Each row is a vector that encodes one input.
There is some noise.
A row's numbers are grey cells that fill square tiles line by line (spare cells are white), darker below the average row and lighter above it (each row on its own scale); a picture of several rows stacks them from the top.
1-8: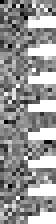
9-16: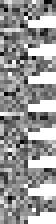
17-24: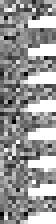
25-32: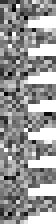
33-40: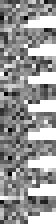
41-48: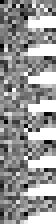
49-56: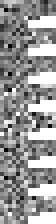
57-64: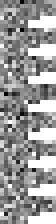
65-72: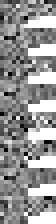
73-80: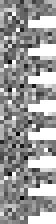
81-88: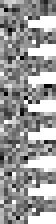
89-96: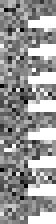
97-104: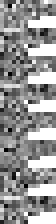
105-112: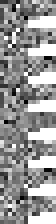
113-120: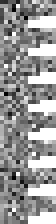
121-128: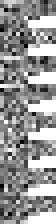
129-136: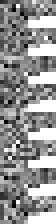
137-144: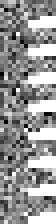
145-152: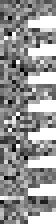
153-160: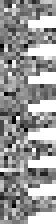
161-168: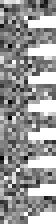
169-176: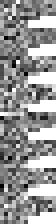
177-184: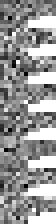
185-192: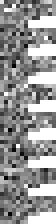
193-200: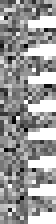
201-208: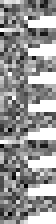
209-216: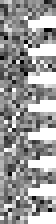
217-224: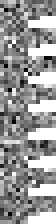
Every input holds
either two labels (each one of 7), or a point on a 10-point line, or a node of a 9-node tree.
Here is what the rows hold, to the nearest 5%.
About 35% of them hold two labels (each one of 7). About 35% of them hold a point on a 10-point line. The rest hold a node of a 9-node tree.
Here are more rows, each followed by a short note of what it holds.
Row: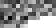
a point on a 10-point line
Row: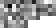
two labels (each one of 7)
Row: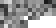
a node of a 9-node tree
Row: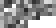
two labels (each one of 7)
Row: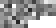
two labels (each one of 7)
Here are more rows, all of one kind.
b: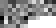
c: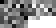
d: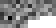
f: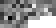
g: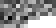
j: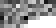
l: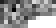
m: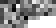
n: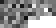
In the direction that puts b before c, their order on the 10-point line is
b, j, g, d, f, n, c, m, l.
